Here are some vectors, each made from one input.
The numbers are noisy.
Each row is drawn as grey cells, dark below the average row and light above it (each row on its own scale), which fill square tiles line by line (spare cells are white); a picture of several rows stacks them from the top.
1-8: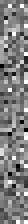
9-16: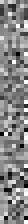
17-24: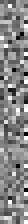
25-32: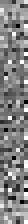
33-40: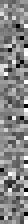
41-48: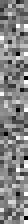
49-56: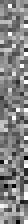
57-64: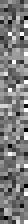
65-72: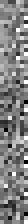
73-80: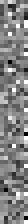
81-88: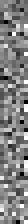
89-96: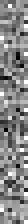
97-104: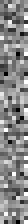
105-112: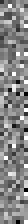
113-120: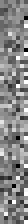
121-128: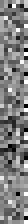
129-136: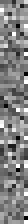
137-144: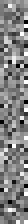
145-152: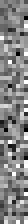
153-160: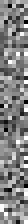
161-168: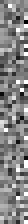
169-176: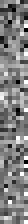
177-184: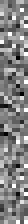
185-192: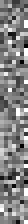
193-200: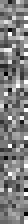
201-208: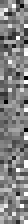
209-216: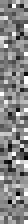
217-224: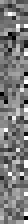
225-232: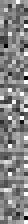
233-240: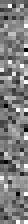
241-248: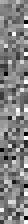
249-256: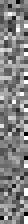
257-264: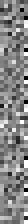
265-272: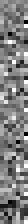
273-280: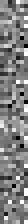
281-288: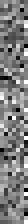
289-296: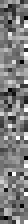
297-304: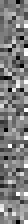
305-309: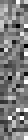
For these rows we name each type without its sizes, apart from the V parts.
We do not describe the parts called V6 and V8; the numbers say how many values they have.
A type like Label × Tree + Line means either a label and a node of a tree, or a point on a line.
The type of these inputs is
(Bool × V6 + V8) × Line.
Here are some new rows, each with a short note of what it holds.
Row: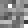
a point on a line, a true/false value and a value of V6
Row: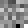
a point on a line, a true/false value and a value of V6
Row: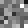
a point on a line and a value of V8
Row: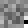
a point on a line, a true/false value and a value of V6
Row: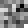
a point on a line, a true/false value and a value of V6
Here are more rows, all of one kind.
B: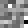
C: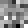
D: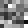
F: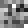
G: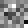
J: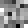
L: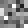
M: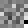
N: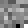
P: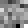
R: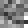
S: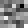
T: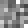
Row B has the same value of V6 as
C and J.
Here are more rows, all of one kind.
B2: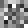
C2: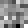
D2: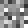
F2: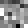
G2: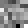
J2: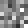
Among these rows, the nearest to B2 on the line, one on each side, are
C2 and J2.
